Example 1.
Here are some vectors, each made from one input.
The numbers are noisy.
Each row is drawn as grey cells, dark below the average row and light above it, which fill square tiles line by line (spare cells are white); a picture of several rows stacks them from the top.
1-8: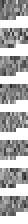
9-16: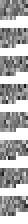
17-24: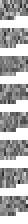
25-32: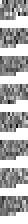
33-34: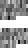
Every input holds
a node of an 8-node tree.
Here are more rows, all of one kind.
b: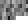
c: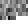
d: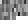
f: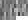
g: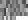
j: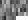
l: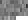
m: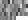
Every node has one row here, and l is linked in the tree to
f, g and j.
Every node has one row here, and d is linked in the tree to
f.
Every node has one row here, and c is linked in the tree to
b and j.
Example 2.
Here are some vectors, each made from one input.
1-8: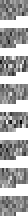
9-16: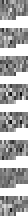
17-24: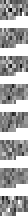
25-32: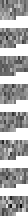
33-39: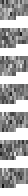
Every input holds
a point on a 7-point line.
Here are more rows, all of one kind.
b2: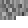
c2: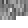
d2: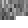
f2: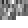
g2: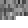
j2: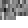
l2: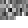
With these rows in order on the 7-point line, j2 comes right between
b2 and g2.
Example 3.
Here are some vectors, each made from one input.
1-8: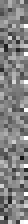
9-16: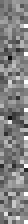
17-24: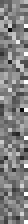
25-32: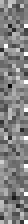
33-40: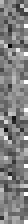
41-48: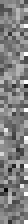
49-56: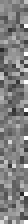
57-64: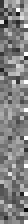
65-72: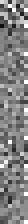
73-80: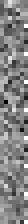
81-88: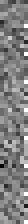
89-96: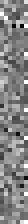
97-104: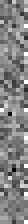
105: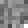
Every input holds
four true/false values.
